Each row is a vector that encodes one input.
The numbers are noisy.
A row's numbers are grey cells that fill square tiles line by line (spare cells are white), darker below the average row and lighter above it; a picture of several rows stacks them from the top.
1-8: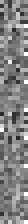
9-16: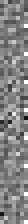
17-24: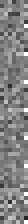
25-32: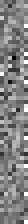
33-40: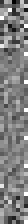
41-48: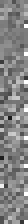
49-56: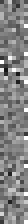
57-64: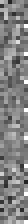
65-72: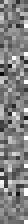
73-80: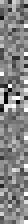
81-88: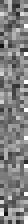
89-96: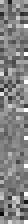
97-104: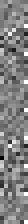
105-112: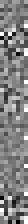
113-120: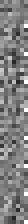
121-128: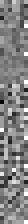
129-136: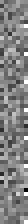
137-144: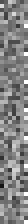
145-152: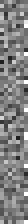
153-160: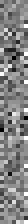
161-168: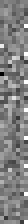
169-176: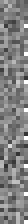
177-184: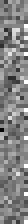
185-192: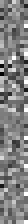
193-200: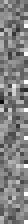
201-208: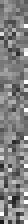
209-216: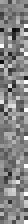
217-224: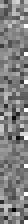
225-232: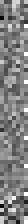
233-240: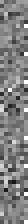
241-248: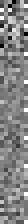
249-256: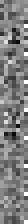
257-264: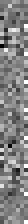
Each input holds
a point on an 18-point line, together with either a point on a 3-point line and a point on a 4-point line, or a point on an 18-point line.
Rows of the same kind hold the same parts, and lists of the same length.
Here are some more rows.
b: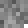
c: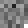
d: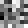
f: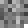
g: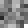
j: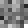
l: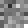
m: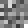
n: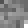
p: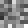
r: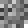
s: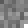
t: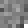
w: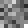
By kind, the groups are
b, c, f, g, j, l, n, r, s, t
d, m, p, w

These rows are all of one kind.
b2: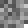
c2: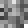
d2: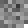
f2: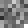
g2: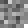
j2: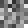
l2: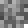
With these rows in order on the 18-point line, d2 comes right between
g2 and j2.
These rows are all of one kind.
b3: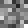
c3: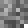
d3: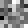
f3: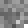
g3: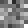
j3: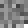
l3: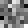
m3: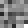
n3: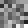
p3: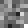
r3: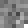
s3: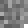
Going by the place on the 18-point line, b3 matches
d3, l3 and s3.
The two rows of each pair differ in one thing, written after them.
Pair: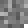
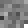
the place on the 3-point line
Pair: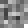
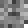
the place on the 4-point line
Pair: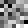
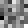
the place on the 18-point line
